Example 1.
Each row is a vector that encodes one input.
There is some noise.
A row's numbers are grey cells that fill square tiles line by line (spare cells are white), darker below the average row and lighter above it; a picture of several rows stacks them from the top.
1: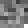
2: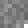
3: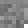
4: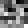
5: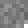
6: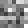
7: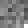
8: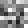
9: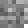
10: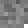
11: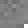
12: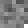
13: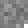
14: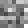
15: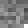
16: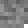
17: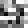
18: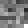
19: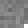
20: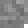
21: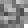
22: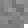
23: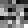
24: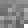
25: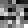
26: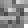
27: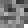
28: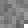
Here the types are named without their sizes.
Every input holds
a point on a line.
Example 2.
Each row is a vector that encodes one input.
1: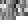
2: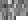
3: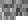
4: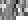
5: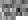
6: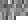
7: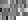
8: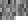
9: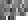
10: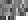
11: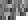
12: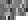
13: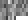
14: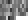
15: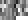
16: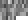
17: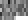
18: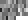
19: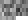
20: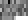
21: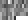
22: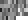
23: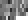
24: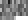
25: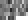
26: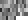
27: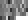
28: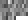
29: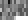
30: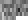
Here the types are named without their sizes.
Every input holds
a point on a line.
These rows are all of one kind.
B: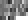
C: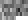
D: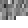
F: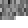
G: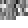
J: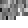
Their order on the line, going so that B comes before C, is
B, F, C, D, J, G.
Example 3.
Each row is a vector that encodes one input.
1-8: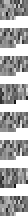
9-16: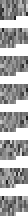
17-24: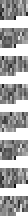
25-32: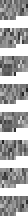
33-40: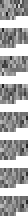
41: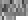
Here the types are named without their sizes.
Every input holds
a label.
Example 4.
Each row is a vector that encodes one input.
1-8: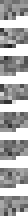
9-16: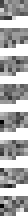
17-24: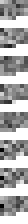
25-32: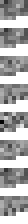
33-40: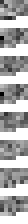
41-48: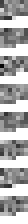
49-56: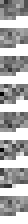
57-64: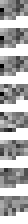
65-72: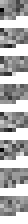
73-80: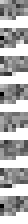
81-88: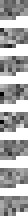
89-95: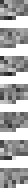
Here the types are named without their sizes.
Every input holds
a point on a line.
